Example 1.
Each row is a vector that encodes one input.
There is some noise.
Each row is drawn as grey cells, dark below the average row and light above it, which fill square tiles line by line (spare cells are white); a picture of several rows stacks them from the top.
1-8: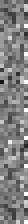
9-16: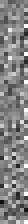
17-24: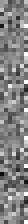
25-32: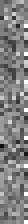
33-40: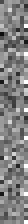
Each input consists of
a node of a 9-node tree.
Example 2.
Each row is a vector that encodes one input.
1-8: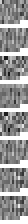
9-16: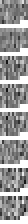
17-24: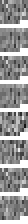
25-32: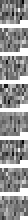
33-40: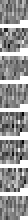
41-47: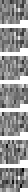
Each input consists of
a node of a 10-node tree.
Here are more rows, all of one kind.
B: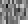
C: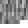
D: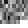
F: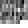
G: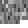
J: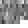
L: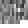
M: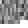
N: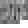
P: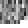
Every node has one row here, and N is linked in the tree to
C, G and J.
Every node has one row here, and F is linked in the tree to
L.
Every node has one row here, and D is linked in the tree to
G.
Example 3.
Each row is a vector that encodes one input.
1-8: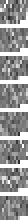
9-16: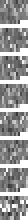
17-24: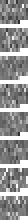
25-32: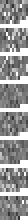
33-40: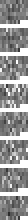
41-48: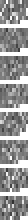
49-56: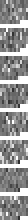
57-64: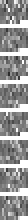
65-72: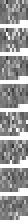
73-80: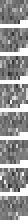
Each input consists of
three true/false values.
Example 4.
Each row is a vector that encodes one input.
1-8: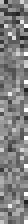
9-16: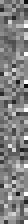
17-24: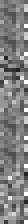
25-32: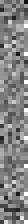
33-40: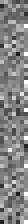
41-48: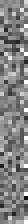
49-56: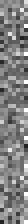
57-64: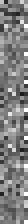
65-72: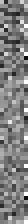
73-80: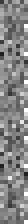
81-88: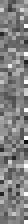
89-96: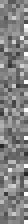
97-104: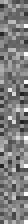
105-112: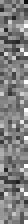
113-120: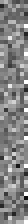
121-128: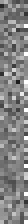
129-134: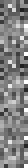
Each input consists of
a node of a 15-node tree.
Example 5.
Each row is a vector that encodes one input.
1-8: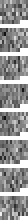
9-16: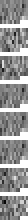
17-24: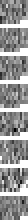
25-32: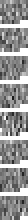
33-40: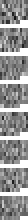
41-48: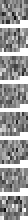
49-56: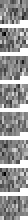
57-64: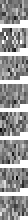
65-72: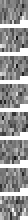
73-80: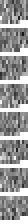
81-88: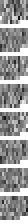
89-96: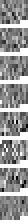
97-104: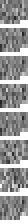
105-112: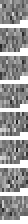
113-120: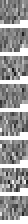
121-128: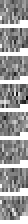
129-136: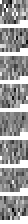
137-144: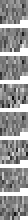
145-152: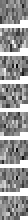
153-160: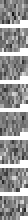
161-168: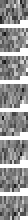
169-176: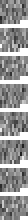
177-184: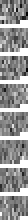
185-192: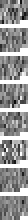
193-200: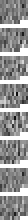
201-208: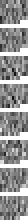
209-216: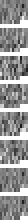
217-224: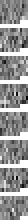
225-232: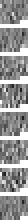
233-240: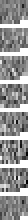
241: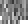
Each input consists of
either a point on a 13-point circle, or a fixed value.
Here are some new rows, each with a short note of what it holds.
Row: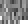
a point on a 13-point circle
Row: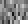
a point on a 13-point circle
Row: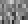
a point on a 13-point circle
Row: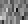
a point on a 13-point circle
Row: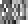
a fixed value
